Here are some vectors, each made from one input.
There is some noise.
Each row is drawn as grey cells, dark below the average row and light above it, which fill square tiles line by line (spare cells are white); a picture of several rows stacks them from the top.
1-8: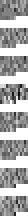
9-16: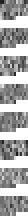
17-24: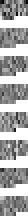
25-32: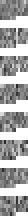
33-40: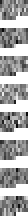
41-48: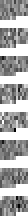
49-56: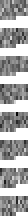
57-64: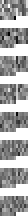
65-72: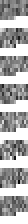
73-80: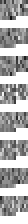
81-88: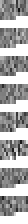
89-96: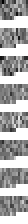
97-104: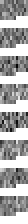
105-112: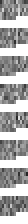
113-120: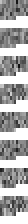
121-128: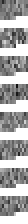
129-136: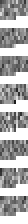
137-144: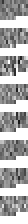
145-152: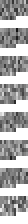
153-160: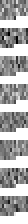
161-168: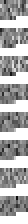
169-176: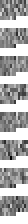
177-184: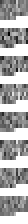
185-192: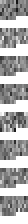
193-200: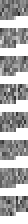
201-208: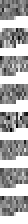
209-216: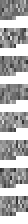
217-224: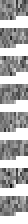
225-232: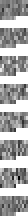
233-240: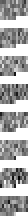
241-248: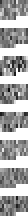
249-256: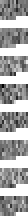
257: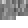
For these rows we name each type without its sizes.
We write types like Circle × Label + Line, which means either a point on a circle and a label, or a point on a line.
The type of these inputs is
Circle × Circle.
